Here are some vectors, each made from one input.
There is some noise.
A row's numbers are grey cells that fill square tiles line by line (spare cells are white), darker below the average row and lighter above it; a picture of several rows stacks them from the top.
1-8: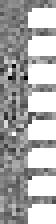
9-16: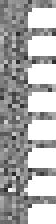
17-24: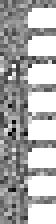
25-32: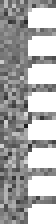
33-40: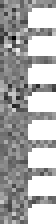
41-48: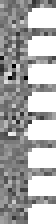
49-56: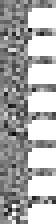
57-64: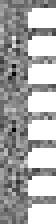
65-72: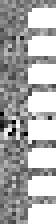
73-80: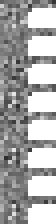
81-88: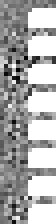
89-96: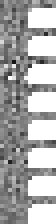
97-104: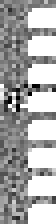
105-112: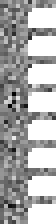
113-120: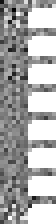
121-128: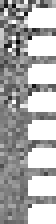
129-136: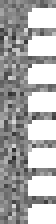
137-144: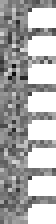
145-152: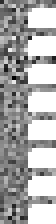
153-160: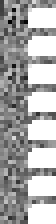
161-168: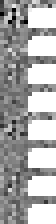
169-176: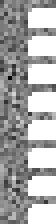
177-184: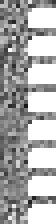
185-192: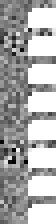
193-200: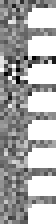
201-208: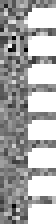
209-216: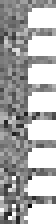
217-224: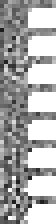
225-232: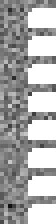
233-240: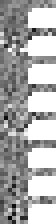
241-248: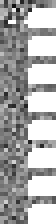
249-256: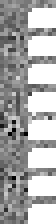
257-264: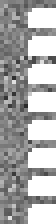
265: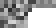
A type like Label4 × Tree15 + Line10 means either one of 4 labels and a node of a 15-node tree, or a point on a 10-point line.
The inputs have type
Bool × Bool × Bool × Bool + Label10.
